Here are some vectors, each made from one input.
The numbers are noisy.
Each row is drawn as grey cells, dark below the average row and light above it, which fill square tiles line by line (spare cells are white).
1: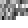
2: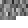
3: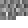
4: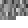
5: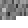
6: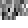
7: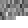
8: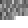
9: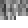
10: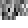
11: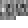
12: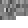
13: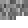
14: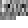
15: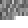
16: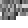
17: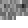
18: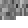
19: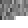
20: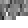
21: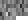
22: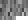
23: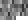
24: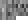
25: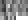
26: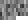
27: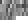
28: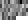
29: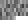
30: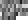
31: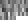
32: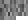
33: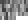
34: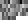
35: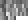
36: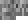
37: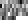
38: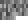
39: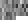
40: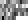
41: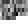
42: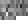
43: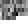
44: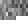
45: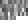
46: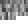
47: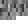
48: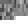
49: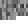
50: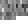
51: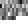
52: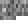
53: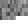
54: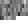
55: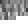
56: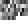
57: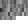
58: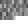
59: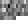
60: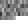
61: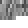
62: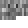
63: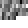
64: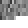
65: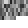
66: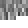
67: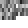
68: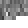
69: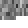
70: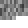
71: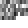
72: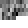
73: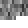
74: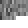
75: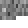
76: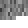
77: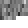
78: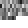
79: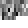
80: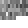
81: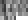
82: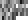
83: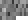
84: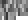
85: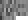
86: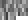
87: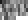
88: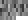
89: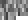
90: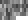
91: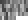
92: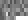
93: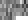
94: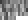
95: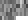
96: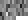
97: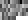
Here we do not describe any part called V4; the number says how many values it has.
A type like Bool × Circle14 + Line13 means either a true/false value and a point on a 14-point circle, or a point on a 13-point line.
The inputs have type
(Bool × Bool × Bool + Unit) × V4 + Tree7.
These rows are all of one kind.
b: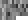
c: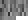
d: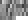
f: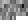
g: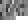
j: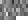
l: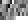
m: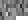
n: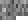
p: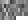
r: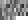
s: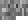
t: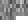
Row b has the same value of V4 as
n, r and s.
